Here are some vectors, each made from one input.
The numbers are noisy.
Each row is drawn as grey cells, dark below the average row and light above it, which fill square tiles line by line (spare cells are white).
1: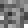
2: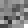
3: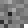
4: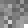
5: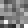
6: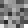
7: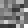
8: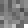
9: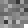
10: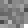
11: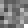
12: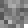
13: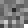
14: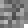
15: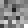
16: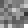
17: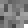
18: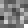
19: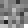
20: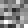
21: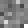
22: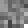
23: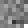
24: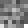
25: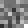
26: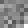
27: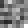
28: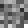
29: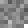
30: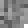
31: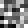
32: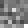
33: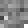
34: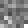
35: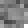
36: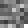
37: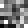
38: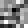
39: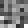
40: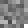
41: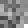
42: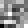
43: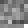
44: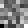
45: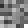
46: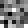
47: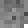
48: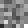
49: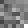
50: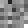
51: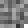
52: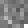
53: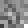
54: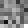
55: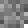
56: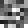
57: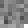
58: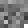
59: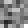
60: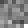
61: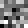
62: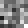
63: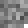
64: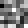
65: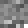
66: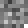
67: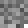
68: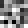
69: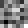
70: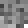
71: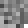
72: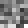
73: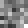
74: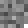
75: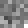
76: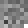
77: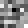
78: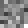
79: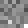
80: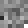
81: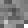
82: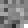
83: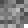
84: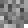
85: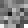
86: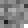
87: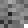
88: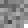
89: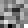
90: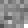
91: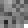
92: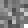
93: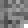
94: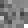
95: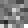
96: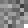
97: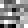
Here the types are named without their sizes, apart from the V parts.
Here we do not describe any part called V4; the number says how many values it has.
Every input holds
a label, together with either three true/false values, or a value of V4.
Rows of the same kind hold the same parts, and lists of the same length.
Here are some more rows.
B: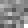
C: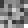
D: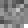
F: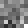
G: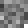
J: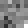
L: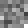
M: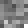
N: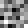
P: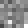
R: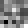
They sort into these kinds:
B, C, N, P, R
D, F, G, J, L, M

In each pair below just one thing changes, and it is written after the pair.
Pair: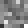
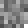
one of the three true/false values
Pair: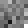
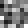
one of the three true/false values
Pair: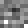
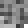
one of the three true/false values
